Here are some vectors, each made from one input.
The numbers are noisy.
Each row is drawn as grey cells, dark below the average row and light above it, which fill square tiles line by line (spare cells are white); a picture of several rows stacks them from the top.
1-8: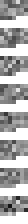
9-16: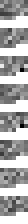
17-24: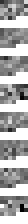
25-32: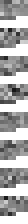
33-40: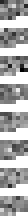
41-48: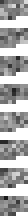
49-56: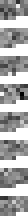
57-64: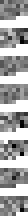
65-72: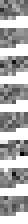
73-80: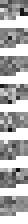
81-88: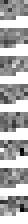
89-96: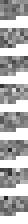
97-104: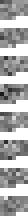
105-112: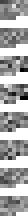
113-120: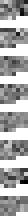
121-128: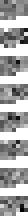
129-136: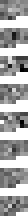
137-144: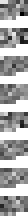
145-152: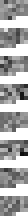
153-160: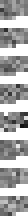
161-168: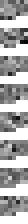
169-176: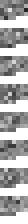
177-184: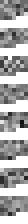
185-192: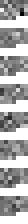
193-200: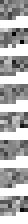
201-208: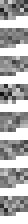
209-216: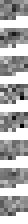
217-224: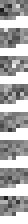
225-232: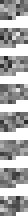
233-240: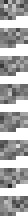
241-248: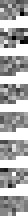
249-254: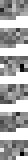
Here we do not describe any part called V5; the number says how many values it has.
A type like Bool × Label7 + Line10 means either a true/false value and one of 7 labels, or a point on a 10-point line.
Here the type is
(Bool × Bool × Bool × Bool + V5) × Label10 + Tree7 + Unit.
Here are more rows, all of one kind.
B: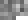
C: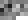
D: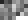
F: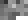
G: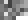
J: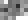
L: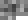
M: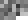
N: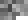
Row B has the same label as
C, G and N.
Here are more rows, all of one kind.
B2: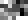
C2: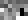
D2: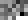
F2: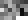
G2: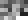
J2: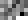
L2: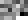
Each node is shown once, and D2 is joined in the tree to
C2 and J2.
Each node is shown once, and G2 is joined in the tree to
C2 and L2.
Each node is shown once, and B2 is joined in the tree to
F2.
